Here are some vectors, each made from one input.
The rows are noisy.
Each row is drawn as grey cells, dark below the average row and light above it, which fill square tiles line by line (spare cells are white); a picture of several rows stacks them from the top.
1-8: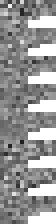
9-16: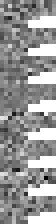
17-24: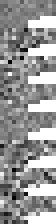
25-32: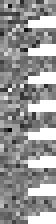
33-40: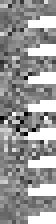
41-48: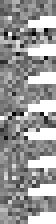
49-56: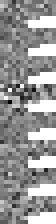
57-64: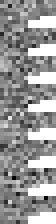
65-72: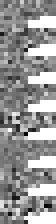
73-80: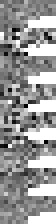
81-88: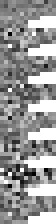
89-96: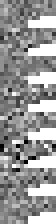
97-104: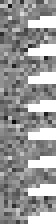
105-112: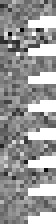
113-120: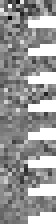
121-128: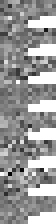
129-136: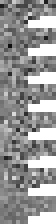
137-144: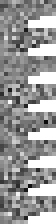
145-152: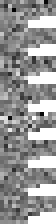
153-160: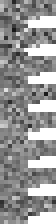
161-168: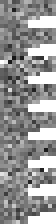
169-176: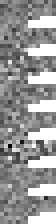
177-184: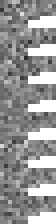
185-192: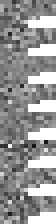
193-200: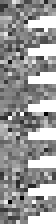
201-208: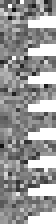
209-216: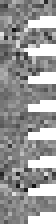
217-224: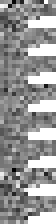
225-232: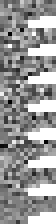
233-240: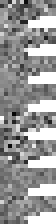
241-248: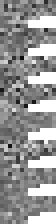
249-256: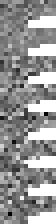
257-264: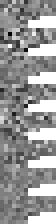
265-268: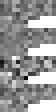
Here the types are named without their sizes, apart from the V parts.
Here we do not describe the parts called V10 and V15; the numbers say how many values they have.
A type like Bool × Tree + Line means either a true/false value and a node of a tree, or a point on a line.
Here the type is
(Circle + V10 × V15) × Line.
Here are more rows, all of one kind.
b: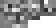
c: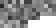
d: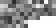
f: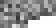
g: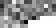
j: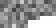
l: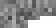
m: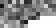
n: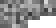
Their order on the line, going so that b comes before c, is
j, f, g, n, b, l, c, m, d.
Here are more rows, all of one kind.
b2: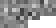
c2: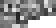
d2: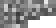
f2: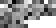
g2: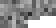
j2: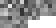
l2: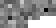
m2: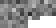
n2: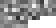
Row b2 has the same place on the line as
c2, g2 and l2.
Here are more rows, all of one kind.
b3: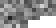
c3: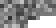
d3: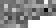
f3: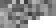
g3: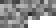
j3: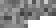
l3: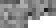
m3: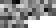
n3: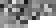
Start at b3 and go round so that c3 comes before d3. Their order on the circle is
b3, m3, g3, f3, n3, j3, c3, d3, l3.
